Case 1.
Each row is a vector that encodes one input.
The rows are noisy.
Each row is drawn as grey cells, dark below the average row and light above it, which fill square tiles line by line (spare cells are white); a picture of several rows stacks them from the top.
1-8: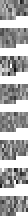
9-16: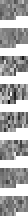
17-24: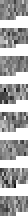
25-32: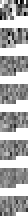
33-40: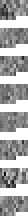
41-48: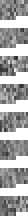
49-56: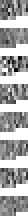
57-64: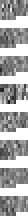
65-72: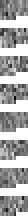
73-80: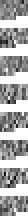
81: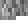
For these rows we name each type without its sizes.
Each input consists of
a list of points on a line.
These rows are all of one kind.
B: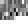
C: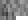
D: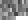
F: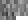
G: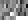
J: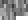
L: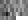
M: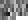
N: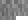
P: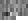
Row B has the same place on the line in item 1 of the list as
C, D, F and N.
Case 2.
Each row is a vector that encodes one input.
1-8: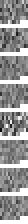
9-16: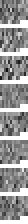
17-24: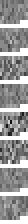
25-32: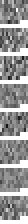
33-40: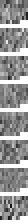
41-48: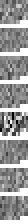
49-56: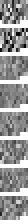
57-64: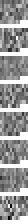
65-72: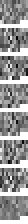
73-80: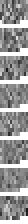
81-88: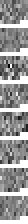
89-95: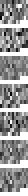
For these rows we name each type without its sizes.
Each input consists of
a list of points on a line.
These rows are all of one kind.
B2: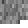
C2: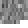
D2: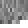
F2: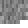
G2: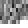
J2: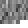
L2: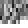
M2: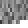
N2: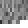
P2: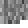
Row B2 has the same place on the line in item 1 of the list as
C2 and F2.
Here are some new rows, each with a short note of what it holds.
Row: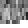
the empty list
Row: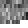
the empty list
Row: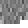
a list of two items
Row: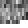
the empty list
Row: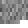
a list of one item
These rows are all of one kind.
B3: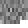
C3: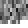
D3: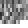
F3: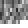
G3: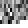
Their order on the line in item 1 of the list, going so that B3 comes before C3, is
B3, D3, F3, G3, C3.
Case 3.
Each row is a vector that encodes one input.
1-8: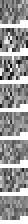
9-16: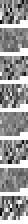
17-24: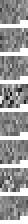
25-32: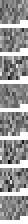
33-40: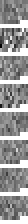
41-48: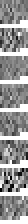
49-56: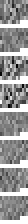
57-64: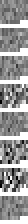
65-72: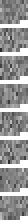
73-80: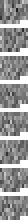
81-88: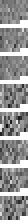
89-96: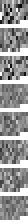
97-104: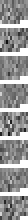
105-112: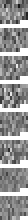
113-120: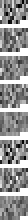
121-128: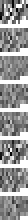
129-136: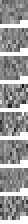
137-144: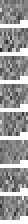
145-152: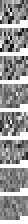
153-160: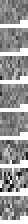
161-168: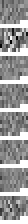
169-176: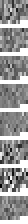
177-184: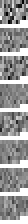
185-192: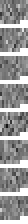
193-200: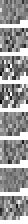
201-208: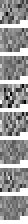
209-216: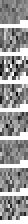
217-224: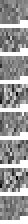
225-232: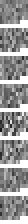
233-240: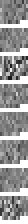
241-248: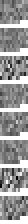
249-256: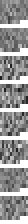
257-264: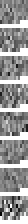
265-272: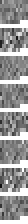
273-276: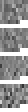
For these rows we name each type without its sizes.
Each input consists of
a list of points on a line.
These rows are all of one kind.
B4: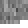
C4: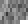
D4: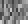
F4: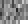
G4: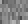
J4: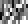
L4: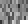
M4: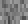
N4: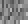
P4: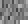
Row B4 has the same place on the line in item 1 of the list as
J4 and L4.
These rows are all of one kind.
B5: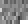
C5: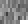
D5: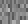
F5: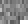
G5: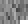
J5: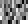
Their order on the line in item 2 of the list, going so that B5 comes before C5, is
F5, B5, C5, D5, J5, G5.
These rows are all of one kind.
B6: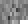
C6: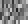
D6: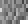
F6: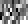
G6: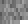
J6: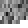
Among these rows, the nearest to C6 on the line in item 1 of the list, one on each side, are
F6 and G6.
